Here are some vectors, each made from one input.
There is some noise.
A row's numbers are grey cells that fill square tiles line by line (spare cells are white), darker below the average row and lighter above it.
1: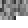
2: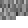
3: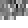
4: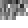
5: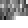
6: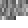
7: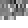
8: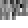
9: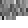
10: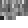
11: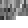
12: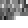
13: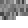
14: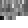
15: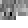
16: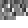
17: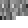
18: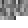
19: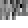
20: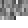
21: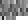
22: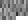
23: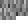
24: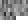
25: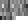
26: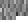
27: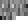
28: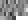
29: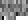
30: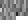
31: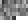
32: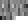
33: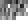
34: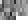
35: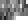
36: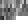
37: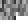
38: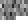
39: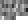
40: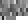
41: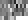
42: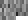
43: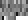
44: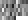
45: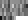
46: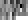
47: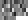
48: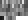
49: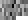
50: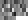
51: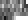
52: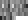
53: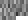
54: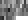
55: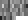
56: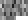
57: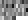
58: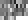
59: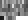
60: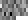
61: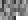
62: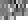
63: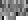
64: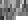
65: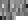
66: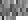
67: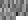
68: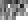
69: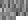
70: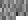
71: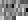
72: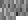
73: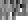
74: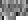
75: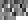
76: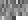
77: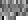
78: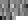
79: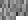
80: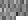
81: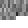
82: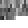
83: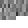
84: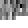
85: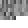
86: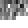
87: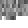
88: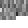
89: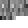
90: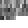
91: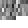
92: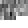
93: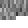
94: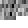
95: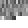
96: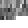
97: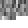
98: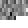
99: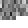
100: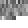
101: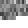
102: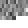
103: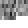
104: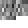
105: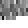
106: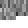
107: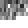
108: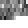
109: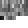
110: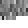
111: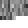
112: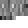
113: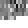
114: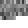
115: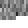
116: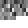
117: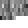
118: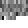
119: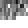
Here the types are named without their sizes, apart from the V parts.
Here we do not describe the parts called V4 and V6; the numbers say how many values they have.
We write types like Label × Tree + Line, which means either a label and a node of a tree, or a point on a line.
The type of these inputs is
Bool × Bool × Bool + Line × V6 + V4.
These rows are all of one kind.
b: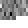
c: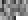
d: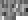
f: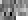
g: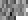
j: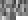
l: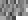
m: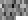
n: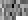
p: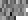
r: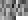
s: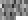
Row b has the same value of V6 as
m, n and s.
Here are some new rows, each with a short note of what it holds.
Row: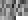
a point on a line and a value of V6
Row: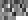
a value of V4
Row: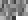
a point on a line and a value of V6
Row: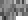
three true/false values
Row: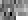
a point on a line and a value of V6
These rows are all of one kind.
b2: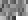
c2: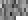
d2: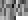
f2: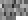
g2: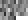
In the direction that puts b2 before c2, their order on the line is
b2, g2, c2, f2, d2.
